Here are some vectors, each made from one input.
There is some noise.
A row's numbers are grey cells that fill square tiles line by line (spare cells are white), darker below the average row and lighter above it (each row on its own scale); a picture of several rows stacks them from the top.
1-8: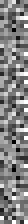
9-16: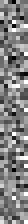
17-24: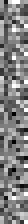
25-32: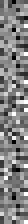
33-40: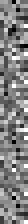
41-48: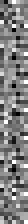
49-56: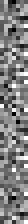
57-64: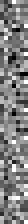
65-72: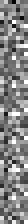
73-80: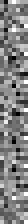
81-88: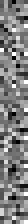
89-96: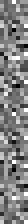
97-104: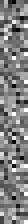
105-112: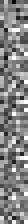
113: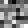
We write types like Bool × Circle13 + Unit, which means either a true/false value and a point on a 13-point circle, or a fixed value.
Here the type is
Bool × List2(Line4).
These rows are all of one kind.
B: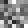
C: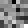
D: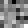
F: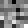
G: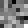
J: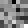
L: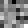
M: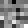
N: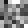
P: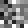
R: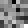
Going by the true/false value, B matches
N and P.
